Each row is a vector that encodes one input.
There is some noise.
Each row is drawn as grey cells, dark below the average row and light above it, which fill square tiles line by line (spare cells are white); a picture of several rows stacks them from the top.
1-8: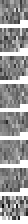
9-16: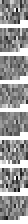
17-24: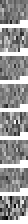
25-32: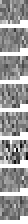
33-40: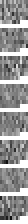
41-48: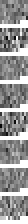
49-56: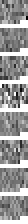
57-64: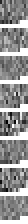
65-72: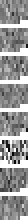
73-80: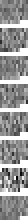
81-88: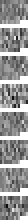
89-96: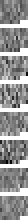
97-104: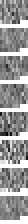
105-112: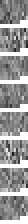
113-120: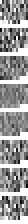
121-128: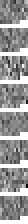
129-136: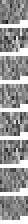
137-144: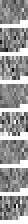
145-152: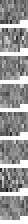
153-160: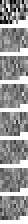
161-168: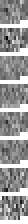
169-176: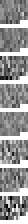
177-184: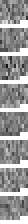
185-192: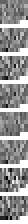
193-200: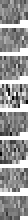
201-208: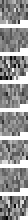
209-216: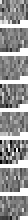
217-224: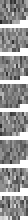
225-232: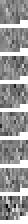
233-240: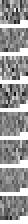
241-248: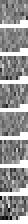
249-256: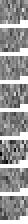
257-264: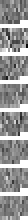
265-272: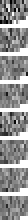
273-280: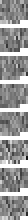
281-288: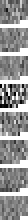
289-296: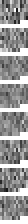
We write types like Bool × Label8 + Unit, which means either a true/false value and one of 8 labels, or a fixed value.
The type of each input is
Tree13.
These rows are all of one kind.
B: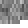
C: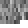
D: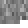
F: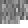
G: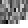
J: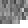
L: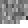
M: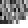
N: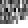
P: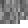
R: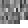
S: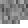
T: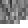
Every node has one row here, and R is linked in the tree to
C and P.
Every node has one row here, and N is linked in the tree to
B and F.
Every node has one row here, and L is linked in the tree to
F.
